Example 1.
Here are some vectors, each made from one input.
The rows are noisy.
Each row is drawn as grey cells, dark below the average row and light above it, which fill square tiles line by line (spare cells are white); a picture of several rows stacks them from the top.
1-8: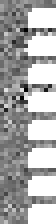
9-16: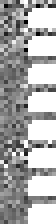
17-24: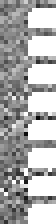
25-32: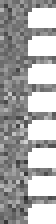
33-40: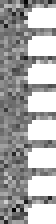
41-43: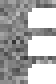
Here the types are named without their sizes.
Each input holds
a point on a line.
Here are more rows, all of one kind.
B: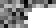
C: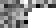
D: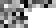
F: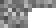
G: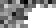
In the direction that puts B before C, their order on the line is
F, G, B, C, D.
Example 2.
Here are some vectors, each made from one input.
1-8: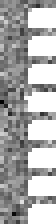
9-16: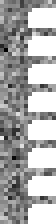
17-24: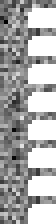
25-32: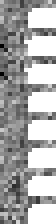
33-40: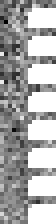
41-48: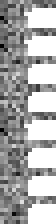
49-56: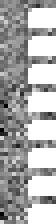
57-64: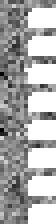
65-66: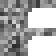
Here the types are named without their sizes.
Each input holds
a point on a line.
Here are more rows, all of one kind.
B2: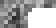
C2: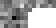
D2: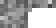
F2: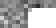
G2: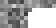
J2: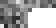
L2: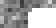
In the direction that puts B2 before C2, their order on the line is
F2, D2, L2, G2, B2, C2, J2.
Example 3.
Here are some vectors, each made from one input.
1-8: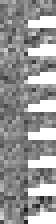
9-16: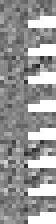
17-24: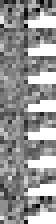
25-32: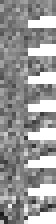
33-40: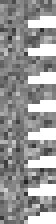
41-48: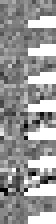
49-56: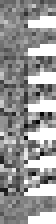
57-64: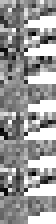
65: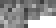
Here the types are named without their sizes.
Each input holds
three true/false values.
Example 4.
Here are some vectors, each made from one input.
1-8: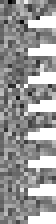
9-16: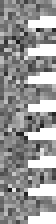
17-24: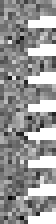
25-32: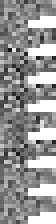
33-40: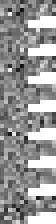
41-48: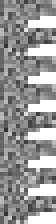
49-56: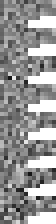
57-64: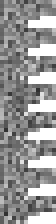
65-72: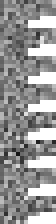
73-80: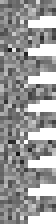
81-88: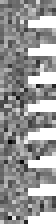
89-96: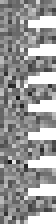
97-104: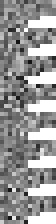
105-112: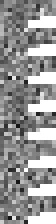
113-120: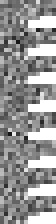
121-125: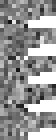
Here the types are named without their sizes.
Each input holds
a point on a circle.
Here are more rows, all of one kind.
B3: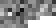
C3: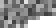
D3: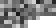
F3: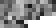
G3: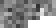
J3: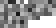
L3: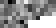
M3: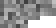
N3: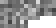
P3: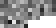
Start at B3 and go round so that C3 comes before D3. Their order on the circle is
B3, G3, M3, N3, P3, F3, L3, J3, C3, D3.
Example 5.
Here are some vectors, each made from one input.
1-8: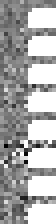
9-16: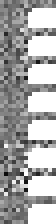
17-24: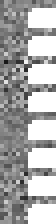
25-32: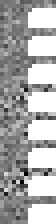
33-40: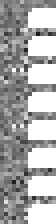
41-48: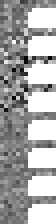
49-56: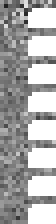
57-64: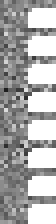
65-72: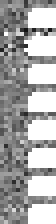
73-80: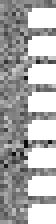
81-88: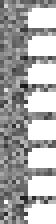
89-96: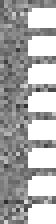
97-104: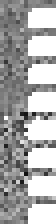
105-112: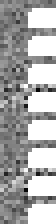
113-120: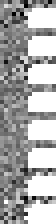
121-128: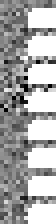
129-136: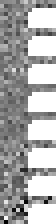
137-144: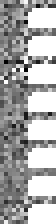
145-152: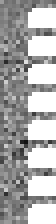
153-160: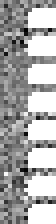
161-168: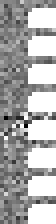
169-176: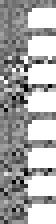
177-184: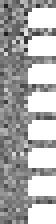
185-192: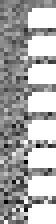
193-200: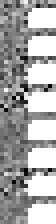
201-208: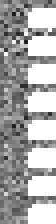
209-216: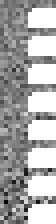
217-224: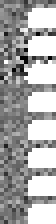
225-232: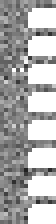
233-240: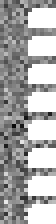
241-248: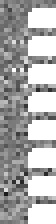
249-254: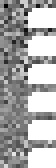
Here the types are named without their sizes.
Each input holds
a point on a line.
